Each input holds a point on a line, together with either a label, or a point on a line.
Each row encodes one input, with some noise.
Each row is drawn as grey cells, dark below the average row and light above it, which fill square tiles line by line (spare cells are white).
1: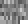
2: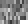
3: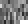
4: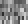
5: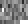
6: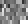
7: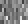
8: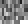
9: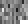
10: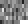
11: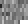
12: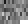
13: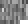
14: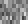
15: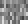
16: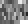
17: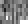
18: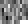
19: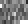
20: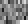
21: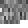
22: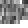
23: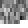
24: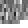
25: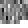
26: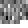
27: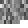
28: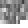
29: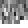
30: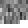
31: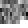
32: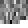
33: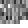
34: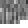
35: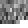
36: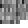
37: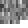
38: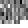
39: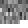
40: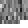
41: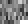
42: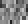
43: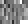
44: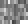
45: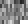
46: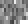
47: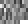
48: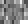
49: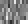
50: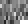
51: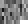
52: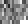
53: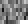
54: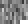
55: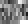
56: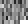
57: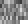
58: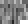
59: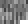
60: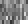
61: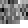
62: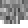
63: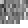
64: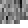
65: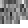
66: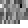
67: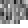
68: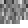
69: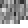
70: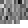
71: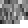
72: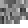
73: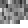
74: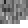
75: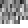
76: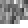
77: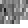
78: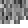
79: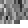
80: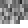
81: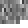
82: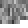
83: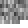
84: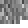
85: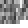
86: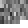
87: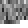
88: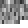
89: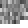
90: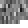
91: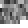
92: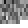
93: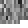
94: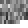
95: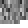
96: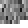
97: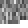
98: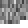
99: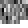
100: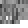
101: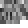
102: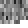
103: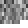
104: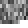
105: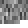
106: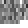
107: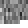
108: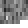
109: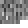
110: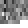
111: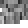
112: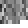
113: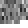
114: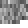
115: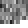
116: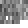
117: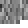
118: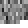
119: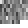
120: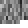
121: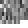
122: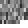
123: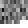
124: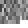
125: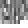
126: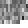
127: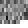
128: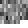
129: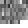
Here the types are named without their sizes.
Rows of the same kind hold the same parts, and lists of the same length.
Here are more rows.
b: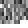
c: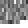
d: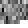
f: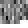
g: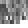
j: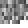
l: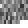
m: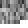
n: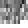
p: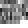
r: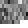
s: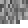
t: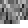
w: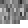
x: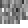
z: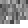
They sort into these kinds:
b, d, f, l, p, r, t
c, g, j, m, n, s, w, x, z

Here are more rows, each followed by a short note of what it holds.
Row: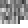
a label and a point on a line
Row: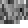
a point on each of two lines
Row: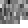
a point on each of two lines
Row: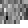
a point on each of two lines
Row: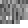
a label and a point on a line
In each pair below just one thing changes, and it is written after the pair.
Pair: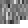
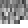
the place on the line
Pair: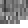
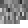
the place on the line
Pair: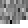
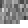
the label
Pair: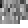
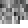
the place on the line
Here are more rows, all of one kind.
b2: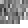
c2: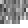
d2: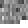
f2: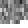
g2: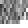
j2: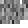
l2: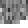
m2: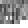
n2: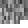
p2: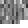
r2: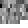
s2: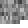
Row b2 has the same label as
c2, g2, m2 and s2.
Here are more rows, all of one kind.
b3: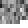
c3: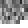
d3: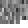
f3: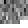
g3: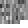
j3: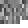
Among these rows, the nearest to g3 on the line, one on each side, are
b3 and d3.
